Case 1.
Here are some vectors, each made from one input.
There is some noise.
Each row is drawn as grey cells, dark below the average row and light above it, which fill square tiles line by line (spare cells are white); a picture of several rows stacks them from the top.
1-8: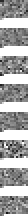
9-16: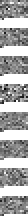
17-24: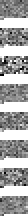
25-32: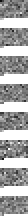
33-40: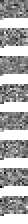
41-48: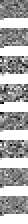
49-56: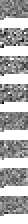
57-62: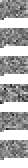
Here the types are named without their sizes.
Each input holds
either a point on a line, or four true/false values.
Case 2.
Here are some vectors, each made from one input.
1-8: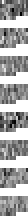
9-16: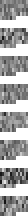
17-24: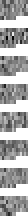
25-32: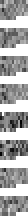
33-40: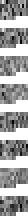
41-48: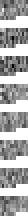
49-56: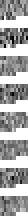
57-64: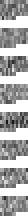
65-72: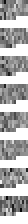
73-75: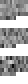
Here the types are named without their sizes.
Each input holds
either a node of a tree, or four true/false values.
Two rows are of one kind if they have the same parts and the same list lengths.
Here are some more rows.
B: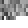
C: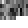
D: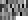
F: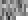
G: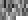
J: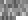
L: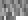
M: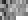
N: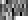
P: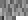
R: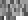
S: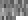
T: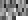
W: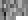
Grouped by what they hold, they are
B, F, G, J, L, M, P, R, S, T, W
C, D, N

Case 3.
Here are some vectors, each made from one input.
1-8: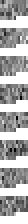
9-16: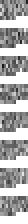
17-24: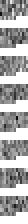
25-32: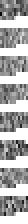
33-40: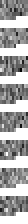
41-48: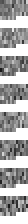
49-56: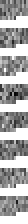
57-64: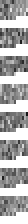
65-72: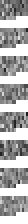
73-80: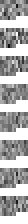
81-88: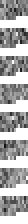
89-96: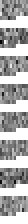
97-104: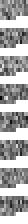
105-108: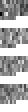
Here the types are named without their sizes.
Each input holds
either a point on a circle, or a node of a tree.
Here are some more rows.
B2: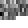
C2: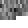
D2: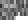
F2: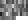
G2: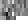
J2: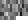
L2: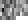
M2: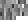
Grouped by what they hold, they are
B2, C2, D2, F2, J2
G2, L2, M2

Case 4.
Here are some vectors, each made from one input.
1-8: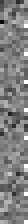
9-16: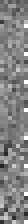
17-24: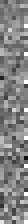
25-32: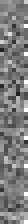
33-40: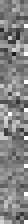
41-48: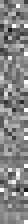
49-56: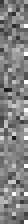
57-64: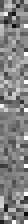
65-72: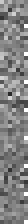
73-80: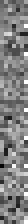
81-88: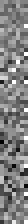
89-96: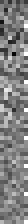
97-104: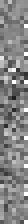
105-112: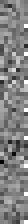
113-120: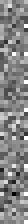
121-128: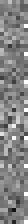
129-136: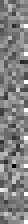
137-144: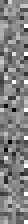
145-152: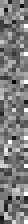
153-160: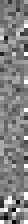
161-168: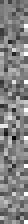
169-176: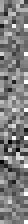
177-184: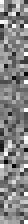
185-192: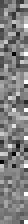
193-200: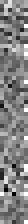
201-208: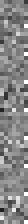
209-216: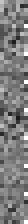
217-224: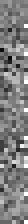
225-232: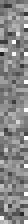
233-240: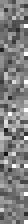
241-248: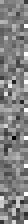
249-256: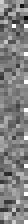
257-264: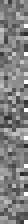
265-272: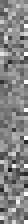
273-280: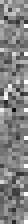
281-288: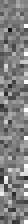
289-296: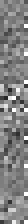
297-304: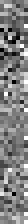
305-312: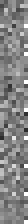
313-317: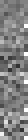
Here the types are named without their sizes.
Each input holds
either a point on a circle, or a point on a line.
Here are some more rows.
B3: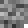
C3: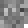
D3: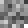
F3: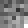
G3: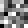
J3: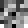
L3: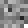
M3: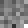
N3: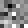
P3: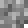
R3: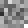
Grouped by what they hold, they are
B3, M3, P3, R3
C3, D3, F3, G3, J3, L3, N3

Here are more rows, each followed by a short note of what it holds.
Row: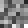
a point on a line
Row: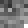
a point on a circle
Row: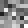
a point on a line
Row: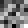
a point on a circle
